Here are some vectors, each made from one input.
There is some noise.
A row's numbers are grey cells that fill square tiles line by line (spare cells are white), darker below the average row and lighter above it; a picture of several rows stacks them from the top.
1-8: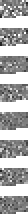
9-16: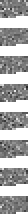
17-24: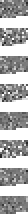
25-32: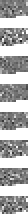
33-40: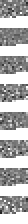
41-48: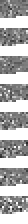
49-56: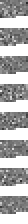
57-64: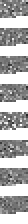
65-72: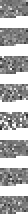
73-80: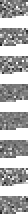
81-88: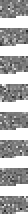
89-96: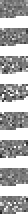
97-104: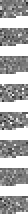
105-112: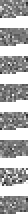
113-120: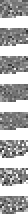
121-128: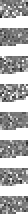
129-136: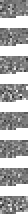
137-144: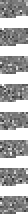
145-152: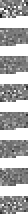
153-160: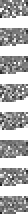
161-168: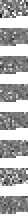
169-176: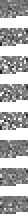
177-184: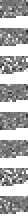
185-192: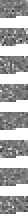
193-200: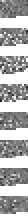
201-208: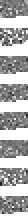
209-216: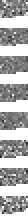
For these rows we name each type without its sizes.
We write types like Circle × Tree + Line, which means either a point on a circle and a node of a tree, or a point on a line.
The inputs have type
(Circle + Line) × Line.
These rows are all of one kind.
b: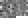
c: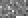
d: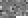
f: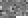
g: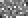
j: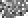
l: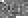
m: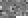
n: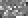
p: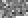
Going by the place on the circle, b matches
d, f and m.
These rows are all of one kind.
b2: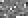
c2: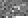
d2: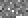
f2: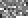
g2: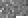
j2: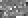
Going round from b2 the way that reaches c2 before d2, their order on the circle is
b2, g2, c2, f2, d2, j2.
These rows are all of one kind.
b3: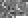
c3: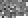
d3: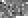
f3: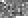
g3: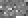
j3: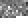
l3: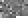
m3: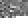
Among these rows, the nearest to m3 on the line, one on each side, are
b3 and g3.
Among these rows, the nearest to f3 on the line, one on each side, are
b3 and d3.
